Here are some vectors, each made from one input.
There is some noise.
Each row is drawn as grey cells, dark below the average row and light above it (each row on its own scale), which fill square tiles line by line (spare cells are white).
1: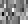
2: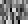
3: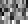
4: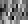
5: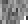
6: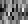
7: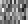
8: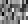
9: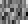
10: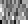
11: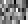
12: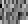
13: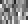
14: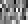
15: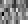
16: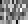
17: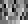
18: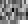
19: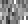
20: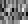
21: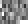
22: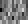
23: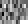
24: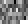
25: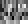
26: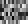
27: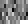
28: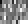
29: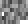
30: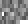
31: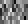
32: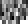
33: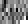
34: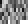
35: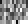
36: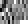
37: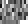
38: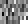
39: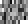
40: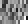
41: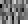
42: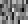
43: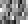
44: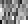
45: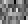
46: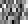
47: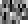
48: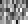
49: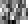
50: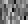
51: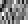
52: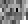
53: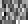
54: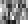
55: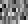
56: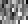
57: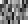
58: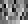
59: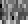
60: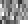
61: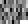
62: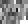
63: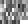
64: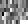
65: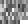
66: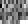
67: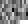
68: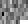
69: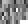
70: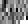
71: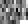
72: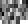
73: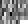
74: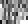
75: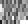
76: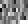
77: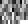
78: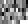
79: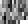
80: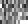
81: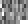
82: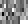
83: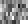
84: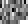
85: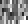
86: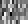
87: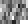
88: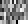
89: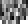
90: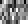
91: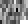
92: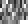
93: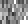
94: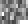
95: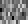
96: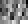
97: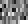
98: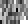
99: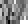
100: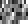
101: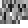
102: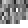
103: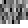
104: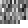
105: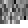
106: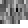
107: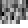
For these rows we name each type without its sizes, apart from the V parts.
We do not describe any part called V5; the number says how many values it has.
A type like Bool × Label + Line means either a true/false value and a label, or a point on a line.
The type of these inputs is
Bool × Bool × Bool × Bool × (Line + V5).
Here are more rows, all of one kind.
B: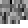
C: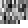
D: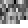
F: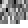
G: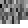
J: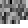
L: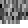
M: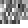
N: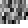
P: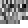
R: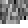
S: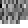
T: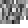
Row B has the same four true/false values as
C, J and N.
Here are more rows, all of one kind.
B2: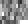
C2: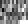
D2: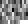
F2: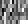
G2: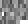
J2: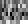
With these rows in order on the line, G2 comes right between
B2 and C2.
